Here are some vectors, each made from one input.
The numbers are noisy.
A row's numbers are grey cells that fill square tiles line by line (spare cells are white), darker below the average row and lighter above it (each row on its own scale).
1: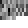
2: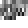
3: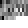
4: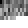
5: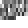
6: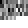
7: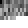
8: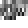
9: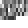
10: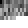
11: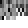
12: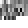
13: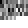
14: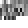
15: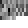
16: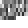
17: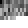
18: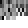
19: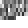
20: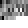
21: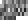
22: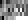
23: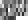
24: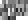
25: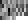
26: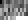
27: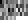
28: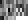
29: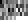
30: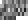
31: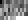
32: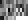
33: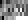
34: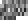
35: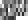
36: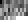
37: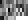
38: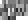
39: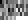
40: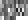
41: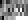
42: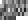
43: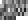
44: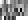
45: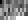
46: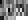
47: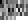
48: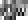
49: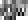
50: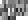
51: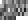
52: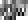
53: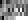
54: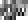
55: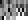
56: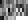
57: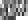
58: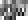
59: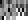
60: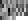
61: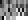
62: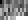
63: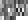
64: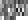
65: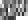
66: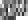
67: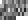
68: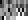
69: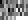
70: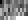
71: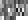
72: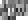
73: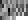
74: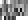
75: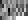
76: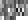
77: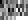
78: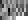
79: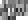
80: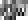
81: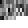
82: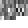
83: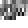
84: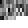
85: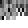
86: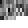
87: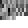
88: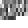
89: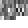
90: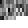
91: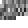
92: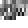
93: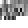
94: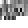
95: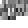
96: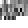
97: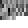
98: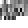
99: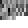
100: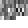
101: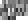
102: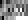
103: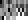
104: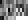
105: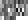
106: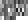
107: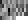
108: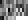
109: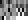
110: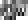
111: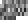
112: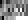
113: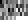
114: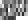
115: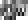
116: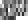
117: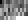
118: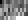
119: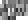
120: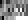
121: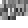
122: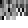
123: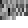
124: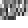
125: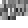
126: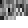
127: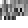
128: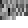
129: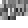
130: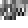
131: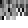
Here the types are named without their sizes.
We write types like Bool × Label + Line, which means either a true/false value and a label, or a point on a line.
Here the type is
Bool × Label.
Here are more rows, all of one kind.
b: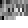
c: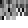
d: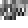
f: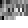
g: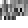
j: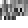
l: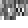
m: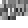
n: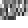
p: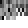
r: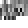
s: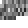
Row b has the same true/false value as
c, f and p.
